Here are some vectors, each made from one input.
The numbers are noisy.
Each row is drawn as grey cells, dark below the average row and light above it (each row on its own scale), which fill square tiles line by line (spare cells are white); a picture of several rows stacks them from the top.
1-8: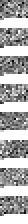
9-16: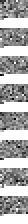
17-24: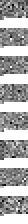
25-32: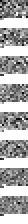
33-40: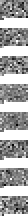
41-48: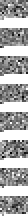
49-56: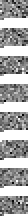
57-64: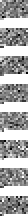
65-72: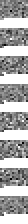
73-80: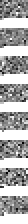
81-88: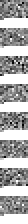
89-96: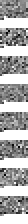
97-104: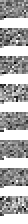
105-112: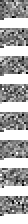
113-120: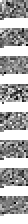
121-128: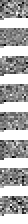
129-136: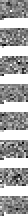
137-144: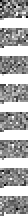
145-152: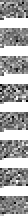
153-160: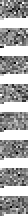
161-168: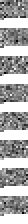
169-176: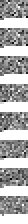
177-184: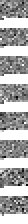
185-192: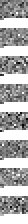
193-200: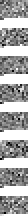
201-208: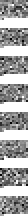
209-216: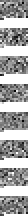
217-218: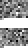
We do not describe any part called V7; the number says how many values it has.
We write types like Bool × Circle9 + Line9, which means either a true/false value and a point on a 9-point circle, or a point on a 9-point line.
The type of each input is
List3(Bool × V7).
